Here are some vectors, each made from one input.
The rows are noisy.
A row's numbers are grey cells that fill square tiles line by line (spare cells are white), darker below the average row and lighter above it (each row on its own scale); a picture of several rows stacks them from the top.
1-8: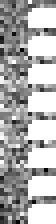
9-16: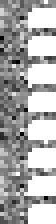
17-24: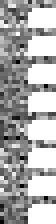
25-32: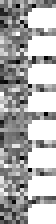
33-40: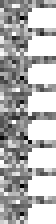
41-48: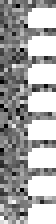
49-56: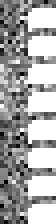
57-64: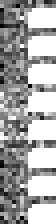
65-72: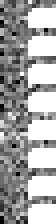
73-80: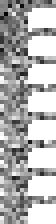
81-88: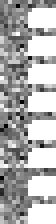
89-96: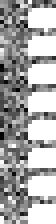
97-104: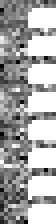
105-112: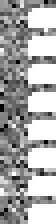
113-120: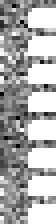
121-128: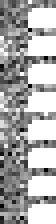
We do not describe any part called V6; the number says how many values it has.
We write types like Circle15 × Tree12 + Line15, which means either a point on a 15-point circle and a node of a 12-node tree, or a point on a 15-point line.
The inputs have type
List2(Bool × V6).
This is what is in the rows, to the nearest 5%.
All of them are lists of up to two items, each a true/false value and a value of V6: about 5% are empty, 40% hold one and 55% two.
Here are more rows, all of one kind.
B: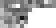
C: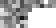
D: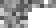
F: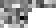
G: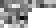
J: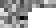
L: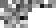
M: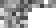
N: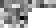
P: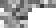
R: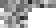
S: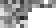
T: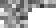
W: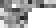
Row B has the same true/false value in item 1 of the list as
F, G, N and W.
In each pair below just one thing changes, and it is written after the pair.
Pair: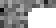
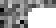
the true/false value in item 2 of the list
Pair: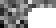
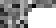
the value of V6 in item 1 of the list
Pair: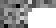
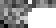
the value of V6 in item 1 of the list
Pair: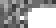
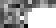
the true/false value in item 1 of the list
